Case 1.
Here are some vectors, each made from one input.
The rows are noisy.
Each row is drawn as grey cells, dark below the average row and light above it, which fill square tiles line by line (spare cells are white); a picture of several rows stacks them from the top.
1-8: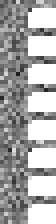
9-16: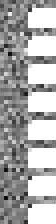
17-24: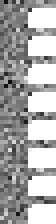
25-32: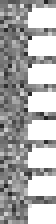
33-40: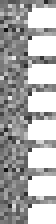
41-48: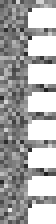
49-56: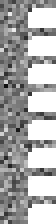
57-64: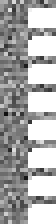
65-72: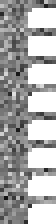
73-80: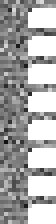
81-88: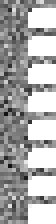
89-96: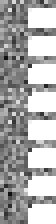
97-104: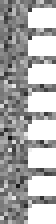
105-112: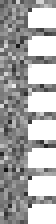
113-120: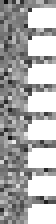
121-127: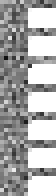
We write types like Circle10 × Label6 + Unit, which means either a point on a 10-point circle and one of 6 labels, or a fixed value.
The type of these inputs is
Line10 + Tree8.
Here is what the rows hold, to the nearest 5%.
About 55% of them hold a point on a 10-point line. The rest hold a node of an 8-node tree.
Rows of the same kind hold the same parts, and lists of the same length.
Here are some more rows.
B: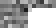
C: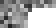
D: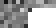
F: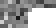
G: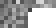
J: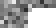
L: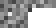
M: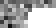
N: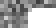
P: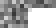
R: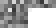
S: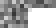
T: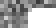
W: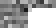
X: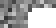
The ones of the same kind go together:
B, F, J, N, P, R, S, T, W
C, D, G, L, M, X

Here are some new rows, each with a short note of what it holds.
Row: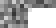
a node of an 8-node tree
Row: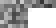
a node of an 8-node tree
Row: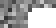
a point on a 10-point line
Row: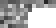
a point on a 10-point line
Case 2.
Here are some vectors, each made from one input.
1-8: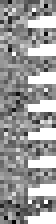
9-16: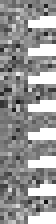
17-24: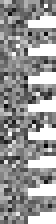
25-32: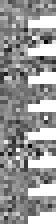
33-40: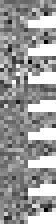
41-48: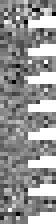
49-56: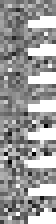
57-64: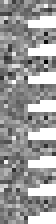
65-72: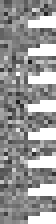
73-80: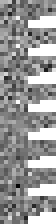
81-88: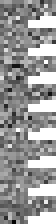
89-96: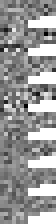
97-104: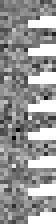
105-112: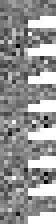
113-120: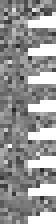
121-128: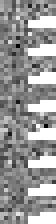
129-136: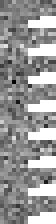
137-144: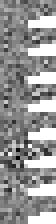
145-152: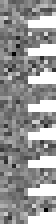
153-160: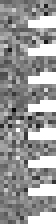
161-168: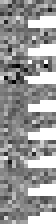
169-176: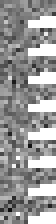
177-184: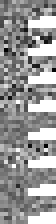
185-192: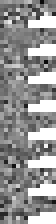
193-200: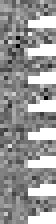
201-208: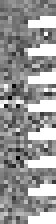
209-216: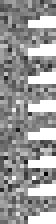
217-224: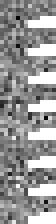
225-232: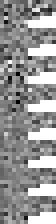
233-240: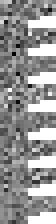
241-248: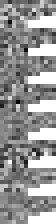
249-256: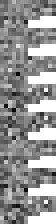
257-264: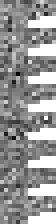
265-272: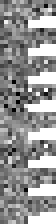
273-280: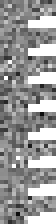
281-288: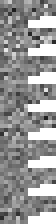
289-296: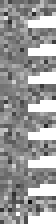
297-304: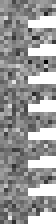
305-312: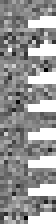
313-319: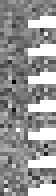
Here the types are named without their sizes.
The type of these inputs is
Circle + Line.
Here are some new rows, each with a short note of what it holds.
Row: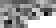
a point on a line
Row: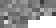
a point on a circle
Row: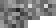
a point on a circle
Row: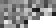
a point on a circle
